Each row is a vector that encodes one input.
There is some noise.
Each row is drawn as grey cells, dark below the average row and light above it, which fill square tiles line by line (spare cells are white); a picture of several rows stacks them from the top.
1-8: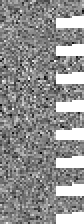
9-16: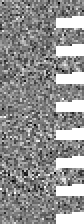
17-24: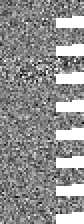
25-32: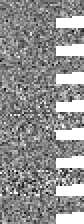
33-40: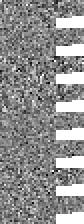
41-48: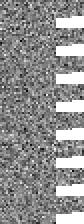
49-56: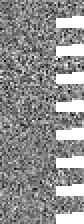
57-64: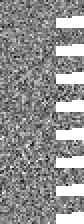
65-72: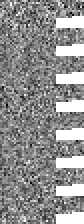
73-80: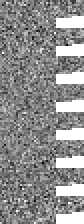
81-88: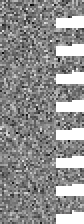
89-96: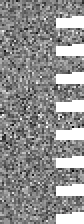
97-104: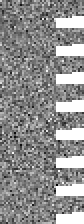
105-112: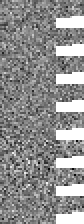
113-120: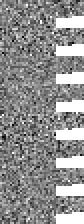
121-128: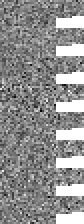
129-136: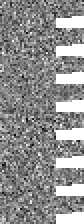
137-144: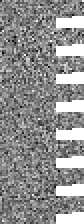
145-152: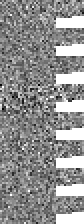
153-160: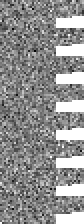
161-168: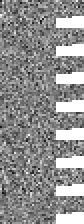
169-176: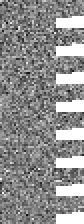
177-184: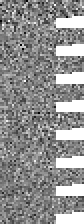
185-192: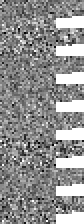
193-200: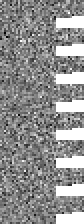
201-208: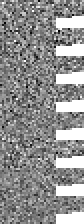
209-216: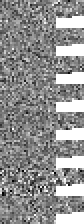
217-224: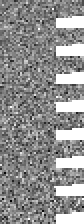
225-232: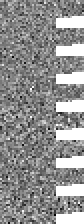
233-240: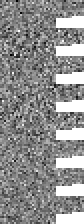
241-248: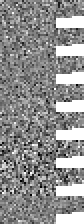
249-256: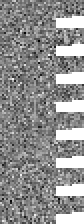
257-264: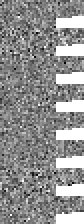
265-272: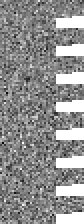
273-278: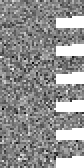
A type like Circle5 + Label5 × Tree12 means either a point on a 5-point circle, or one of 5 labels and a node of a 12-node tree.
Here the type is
(Bool × Bool × Bool × Bool + Line9) × Label4 × Label4 × Label4.
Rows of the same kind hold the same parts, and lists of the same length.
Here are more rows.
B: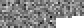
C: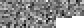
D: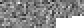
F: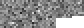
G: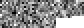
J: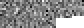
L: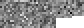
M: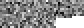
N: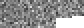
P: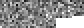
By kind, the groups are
B, D, F, G, J, L, M, N
C, P

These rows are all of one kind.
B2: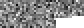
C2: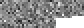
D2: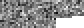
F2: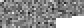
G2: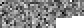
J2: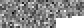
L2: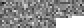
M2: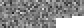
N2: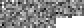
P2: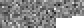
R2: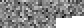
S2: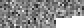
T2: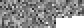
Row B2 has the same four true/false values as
C2, J2 and N2.
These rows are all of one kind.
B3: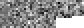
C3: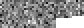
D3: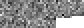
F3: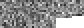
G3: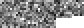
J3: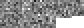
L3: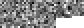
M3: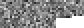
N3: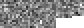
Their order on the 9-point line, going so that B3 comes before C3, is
D3, J3, G3, B3, L3, C3, F3, M3, N3.
